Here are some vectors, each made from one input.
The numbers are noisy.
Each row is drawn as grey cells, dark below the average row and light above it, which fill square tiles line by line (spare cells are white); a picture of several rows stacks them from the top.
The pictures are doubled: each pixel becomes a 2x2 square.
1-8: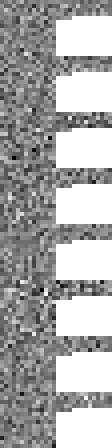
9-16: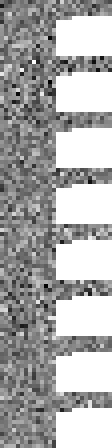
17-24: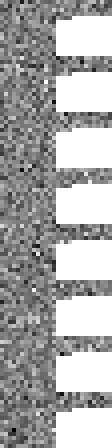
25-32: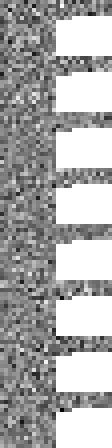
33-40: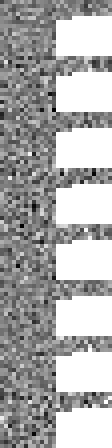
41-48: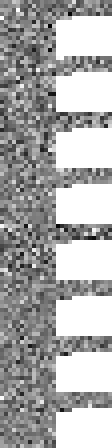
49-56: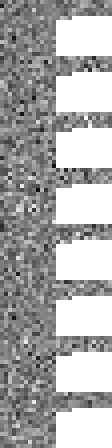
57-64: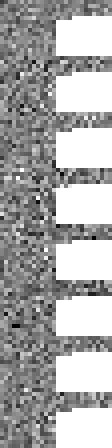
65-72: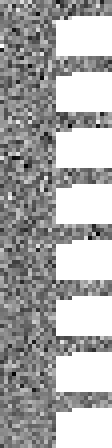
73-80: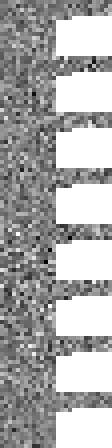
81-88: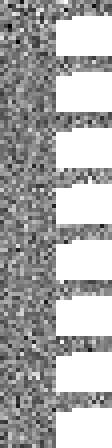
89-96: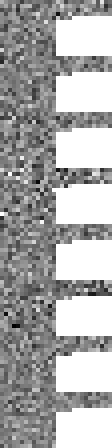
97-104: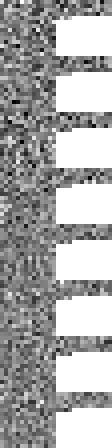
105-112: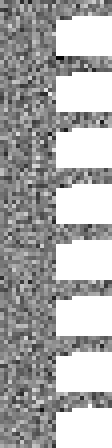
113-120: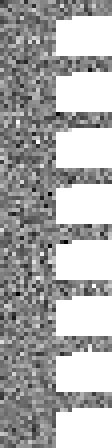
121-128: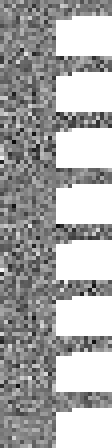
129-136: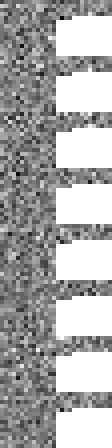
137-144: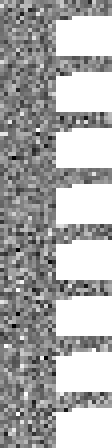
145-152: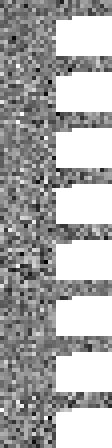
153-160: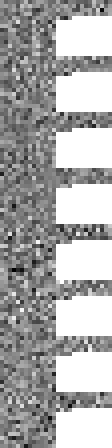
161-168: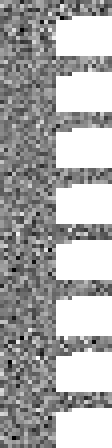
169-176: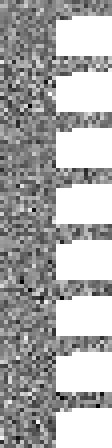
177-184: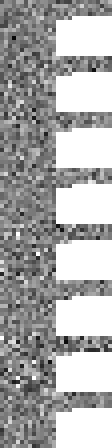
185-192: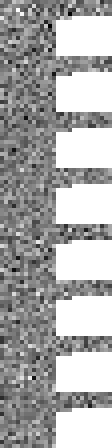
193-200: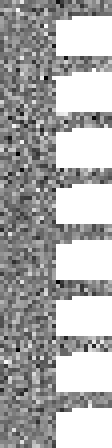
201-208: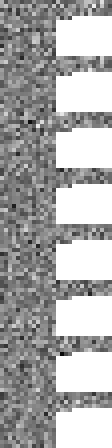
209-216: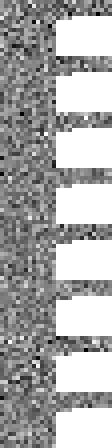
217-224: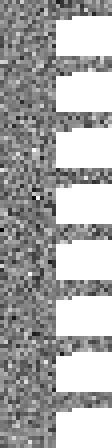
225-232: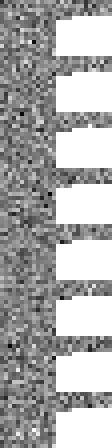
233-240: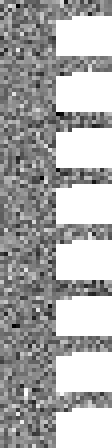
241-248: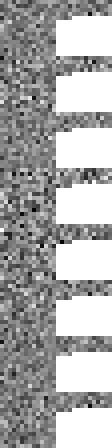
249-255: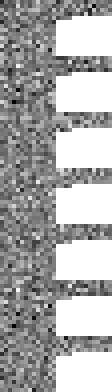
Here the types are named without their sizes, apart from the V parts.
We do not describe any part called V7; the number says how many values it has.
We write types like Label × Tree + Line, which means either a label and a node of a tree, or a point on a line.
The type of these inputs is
(Bool × Bool × Bool + V7) × Line + Label × Label.
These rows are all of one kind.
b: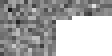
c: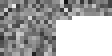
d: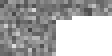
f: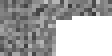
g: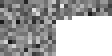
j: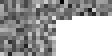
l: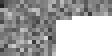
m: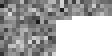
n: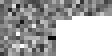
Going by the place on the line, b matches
g, l and m.
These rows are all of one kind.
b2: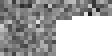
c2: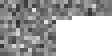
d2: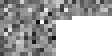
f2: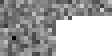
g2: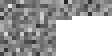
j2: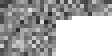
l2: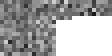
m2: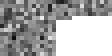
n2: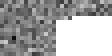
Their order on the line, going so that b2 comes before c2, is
m2, j2, b2, l2, c2, n2, d2, g2, f2.
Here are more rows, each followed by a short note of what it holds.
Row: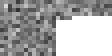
a point on a line and three true/false values
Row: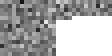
a point on a line and three true/false values
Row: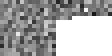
two labels
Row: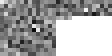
two labels
